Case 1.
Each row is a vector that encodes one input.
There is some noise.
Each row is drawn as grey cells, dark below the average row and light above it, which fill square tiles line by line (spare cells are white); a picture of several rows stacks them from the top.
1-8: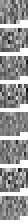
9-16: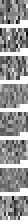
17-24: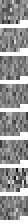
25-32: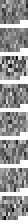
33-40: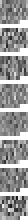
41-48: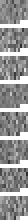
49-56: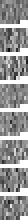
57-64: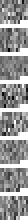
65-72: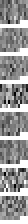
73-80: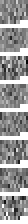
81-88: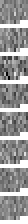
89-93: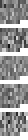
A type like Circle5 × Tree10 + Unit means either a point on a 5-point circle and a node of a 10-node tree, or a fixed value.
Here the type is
Bool × Label4 + Line8.
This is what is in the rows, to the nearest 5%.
About 55% of them hold one of 4 labels and a true/false value. The rest hold a point on an 8-point line.
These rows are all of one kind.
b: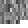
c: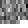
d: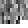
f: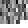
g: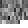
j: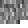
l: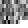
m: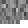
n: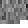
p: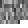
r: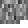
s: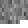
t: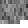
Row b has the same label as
c and s.
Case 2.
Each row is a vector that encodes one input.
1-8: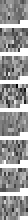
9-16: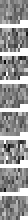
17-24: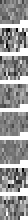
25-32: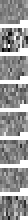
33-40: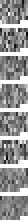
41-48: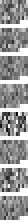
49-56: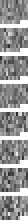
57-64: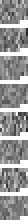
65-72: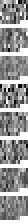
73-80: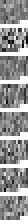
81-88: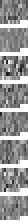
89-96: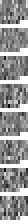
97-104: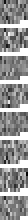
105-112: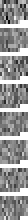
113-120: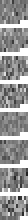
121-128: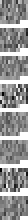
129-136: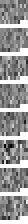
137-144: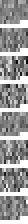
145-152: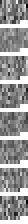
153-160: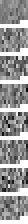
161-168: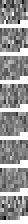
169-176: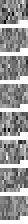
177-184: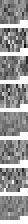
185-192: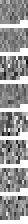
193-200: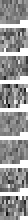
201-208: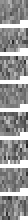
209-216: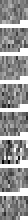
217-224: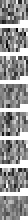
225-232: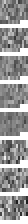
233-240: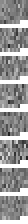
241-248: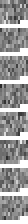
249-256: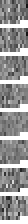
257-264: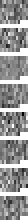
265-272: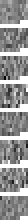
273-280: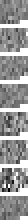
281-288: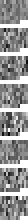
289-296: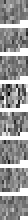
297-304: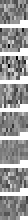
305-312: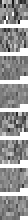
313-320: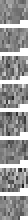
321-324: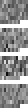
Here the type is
Bool × Label9 × Line8 × Line8 + Unit.
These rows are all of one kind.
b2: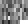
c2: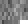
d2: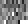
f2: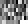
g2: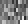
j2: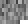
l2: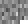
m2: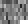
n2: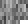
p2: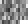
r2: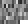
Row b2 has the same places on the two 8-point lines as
d2, f2, g2 and m2.
